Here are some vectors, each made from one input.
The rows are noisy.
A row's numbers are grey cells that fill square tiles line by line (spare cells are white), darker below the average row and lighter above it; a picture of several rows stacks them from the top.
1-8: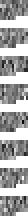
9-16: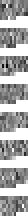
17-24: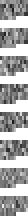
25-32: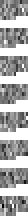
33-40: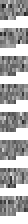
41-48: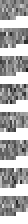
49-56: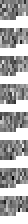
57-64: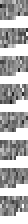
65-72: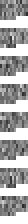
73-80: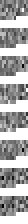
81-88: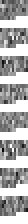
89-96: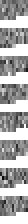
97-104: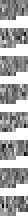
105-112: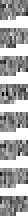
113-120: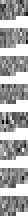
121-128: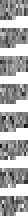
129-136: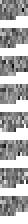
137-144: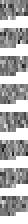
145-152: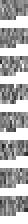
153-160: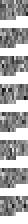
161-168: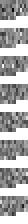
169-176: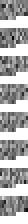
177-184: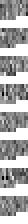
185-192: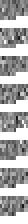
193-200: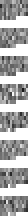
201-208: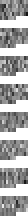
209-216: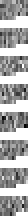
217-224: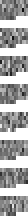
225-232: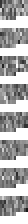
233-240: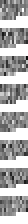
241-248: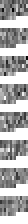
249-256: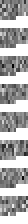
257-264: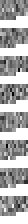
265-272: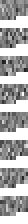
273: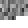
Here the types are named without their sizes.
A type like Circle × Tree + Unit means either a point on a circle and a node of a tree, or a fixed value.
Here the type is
(Circle + Unit) × Tree + Line × Line × Line.
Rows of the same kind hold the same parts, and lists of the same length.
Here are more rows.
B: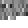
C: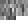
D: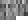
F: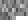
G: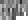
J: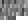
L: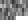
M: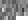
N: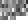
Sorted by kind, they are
B, D
C, F, J, L, M
G, N

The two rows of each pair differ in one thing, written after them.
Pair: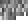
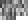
the place on the circle
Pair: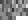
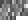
the place on the circle
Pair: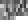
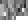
the node of the tree
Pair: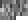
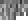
the place on the circle
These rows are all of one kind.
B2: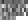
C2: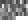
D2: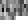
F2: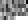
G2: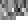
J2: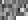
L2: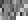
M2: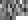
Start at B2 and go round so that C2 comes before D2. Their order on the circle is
B2, L2, C2, M2, J2, F2, D2, G2.
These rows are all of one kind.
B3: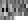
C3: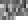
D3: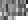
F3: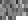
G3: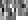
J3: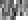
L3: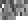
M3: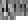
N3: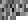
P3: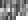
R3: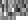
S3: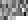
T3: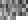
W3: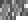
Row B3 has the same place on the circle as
G3, M3 and R3.
